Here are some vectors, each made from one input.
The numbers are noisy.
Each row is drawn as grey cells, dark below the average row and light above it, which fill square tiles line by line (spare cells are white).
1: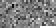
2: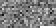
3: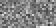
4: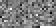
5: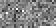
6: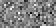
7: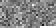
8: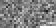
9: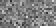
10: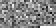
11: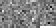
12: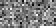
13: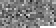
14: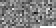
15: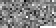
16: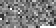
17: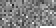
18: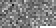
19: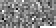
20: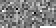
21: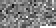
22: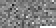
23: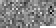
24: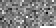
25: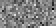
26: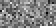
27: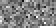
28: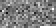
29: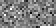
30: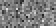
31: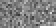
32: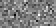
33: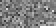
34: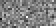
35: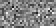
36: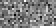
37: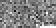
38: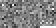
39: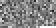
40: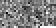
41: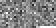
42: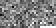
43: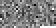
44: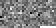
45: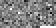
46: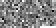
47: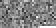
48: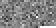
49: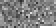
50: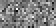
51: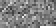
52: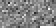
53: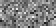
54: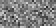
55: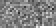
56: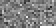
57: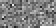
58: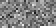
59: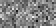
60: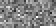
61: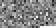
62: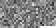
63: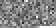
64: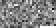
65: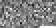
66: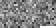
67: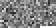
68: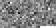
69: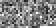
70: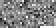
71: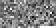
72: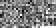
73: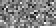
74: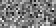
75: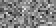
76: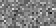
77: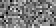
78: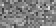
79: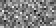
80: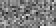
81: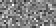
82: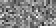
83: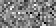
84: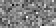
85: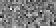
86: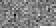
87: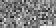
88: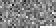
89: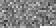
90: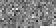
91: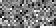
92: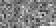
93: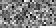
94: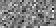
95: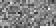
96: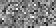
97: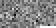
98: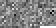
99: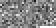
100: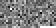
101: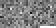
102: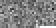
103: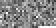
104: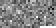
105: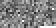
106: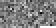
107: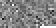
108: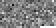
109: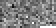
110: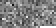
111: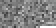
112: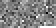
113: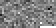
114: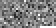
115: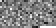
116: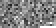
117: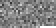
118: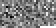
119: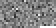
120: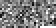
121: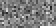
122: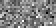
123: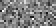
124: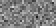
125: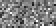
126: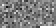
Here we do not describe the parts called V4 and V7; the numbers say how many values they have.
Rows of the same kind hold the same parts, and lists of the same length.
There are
2 kinds of row.
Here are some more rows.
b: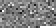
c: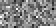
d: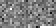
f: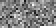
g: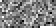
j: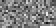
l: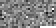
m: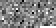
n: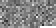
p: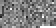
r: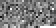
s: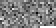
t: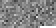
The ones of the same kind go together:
b, d, f, g, j, l, p, r, s
c, m, n, t

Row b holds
a point on a 9-point line and a value of V7.
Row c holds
a true/false value, a value of V4 and a value of V7.
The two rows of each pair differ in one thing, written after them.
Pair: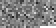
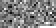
the true/false value
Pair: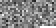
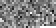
the value of V4
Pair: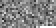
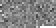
the true/false value
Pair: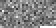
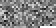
the true/false value
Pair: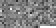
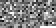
the true/false value
